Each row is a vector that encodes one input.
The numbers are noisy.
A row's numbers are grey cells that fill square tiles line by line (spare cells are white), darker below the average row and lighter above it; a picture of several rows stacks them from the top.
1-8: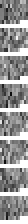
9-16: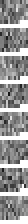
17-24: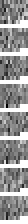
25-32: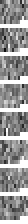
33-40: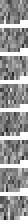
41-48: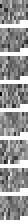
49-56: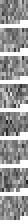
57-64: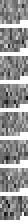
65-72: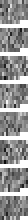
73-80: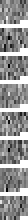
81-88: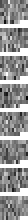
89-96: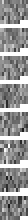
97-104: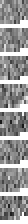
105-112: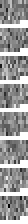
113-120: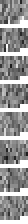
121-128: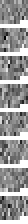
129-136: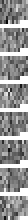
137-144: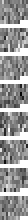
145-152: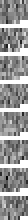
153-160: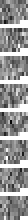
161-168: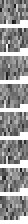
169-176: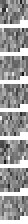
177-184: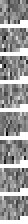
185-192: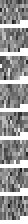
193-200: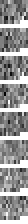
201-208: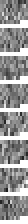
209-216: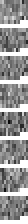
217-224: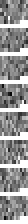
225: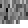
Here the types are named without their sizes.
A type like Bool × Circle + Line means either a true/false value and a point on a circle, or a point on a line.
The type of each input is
Bool × Bool × Bool × Bool × Circle × (Circle × Circle + Unit).
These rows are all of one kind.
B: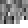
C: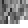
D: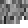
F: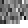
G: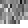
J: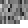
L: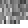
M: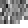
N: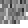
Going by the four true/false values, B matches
D and F.
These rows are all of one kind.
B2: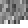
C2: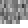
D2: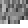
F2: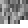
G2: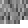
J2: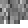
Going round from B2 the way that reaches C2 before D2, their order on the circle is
B2, J2, G2, C2, D2, F2.
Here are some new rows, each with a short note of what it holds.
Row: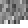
a point on a circle and four true/false values
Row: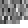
a point on each of three circles and four true/false values
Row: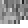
a point on a circle and four true/false values
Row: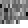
a point on a circle and four true/false values
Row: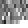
a point on each of three circles and four true/false values
